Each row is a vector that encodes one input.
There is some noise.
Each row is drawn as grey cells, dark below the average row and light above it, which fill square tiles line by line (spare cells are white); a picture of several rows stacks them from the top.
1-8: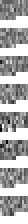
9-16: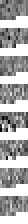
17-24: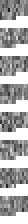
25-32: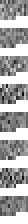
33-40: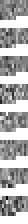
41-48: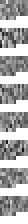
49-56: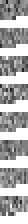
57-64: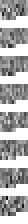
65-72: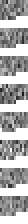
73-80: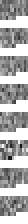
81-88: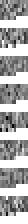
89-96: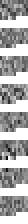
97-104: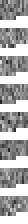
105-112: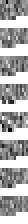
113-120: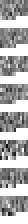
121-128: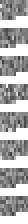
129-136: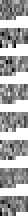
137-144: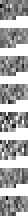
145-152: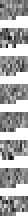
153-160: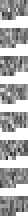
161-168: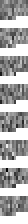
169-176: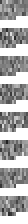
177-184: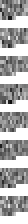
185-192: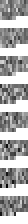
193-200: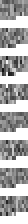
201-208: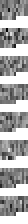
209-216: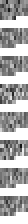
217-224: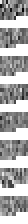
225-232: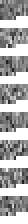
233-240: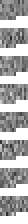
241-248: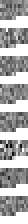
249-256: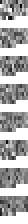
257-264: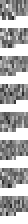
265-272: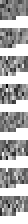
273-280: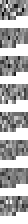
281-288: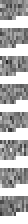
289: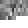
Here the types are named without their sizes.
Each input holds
five true/false values.
